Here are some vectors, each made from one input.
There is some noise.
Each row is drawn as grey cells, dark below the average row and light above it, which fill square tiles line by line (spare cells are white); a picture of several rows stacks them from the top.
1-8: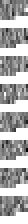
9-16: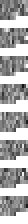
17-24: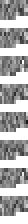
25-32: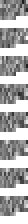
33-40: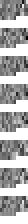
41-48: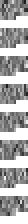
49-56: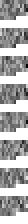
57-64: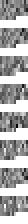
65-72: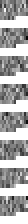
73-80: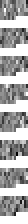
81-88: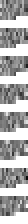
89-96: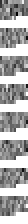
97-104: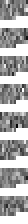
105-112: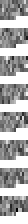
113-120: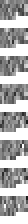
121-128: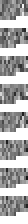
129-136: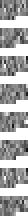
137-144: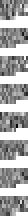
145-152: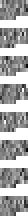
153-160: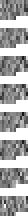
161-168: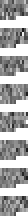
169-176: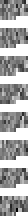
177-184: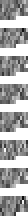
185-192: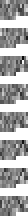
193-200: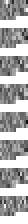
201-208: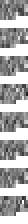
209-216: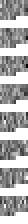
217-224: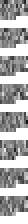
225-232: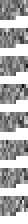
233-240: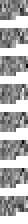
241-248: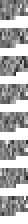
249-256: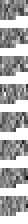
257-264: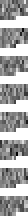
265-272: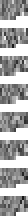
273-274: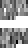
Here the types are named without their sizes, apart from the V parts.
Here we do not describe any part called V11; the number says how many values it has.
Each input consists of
either four true/false values and a value of V11, or a list of points on a line.
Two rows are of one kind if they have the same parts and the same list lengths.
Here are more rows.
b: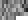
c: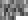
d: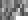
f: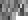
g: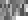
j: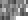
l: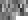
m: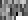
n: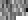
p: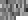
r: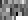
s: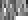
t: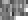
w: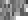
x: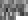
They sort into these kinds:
b, n, p
c, g, t, w, x
d, f, j, l
m, r
s

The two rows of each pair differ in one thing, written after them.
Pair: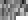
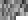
one of the four true/false values
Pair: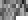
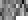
one of the four true/false values
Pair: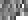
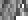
one of the four true/false values
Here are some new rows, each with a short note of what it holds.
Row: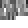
a list of one item
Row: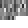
a list of one item
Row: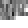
a list of three items
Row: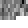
four true/false values and a value of V11
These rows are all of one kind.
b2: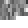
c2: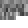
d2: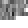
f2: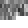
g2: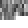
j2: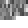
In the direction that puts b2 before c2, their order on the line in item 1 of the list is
d2, b2, j2, f2, c2, g2.
